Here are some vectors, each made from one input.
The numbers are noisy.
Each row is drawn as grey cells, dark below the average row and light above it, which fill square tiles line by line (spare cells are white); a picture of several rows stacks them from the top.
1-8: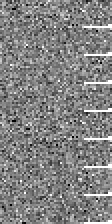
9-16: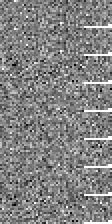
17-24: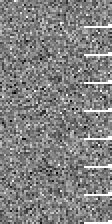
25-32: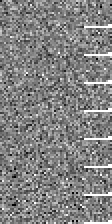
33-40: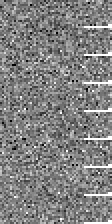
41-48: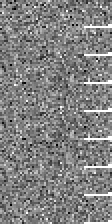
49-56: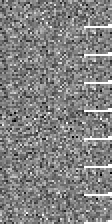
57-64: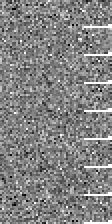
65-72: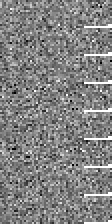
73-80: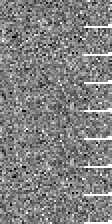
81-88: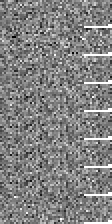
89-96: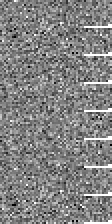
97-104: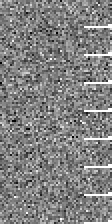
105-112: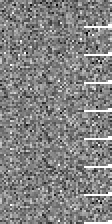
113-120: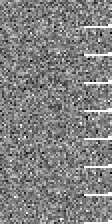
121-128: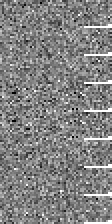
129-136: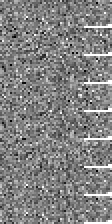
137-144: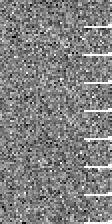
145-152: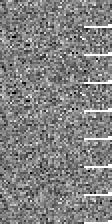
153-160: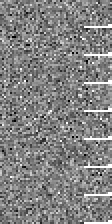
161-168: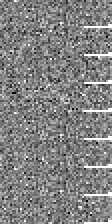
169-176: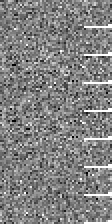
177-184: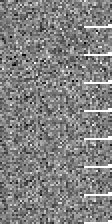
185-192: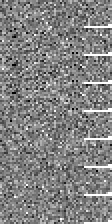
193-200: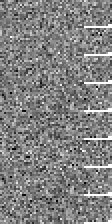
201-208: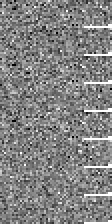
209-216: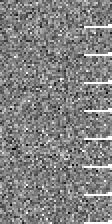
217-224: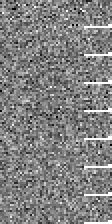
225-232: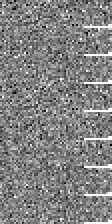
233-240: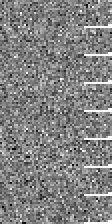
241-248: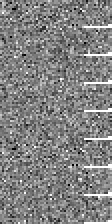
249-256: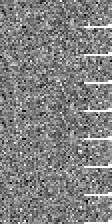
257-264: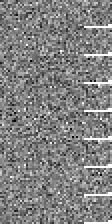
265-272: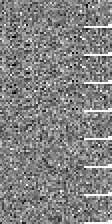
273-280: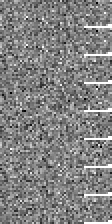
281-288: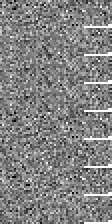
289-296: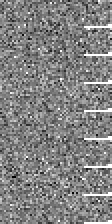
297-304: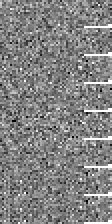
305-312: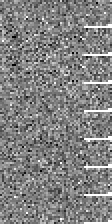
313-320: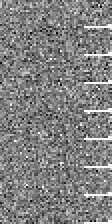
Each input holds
either a point on a 14-point circle, or one of 5 labels, or a point on a 10-point line.
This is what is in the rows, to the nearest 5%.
About 45% of them hold a point on a 14-point circle. About 20% of them hold one of 5 labels. The rest hold a point on a 10-point line.
